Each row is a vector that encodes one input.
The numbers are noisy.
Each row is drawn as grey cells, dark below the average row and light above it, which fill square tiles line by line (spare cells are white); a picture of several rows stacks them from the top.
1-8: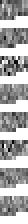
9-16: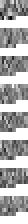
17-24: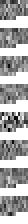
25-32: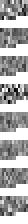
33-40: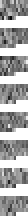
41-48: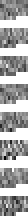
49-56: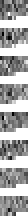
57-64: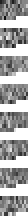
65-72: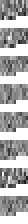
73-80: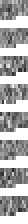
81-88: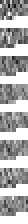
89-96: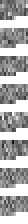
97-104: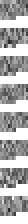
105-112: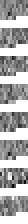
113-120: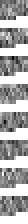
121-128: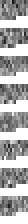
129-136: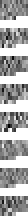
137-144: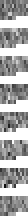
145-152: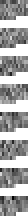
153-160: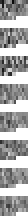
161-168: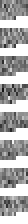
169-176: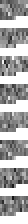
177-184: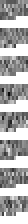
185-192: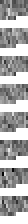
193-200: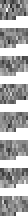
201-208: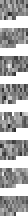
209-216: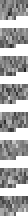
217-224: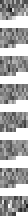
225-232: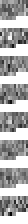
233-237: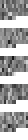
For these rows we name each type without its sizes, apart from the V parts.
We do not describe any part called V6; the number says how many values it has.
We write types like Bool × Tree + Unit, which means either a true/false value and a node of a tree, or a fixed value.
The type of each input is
List(Bool × V6).
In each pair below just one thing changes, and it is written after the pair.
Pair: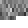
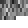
the value of V6 in item 1 of the list
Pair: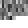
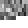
the value of V6 in item 1 of the list
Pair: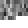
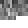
the value of V6 in item 1 of the list
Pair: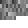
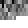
the value of V6 in item 2 of the list
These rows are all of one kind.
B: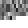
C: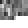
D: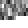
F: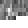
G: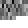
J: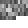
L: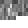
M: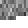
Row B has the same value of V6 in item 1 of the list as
G and M.
